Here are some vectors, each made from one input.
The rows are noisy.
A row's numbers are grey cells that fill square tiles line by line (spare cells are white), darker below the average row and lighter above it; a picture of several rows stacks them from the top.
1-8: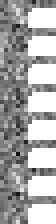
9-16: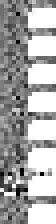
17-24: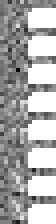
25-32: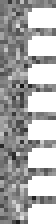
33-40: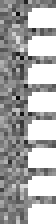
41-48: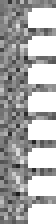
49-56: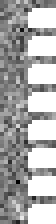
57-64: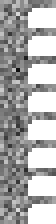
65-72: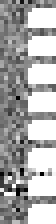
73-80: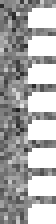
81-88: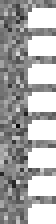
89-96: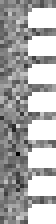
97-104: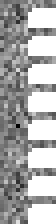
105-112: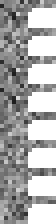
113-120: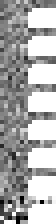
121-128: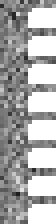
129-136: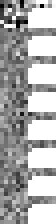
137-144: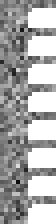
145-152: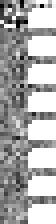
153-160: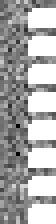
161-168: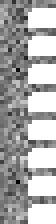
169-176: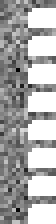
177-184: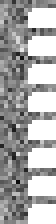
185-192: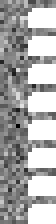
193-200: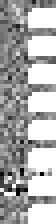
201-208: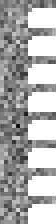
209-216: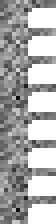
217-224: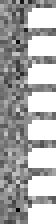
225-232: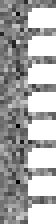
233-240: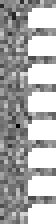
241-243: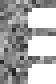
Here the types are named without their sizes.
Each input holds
either a point on a circle, or a fixed value.
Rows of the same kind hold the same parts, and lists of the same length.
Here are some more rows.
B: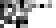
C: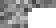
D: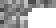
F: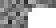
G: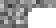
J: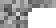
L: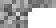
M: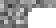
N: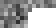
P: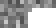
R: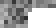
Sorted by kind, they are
B
C, D, F, G, J, L, M, N, P, R

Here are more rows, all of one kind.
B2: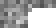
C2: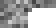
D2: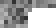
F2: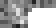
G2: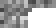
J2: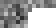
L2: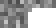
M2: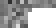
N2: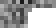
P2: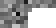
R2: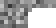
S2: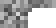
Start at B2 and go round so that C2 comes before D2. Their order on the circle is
B2, F2, C2, G2, S2, N2, D2, J2, P2, M2, L2, R2.
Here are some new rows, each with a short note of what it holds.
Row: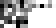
a fixed value
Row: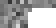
a point on a circle
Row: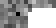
a point on a circle
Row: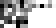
a fixed value
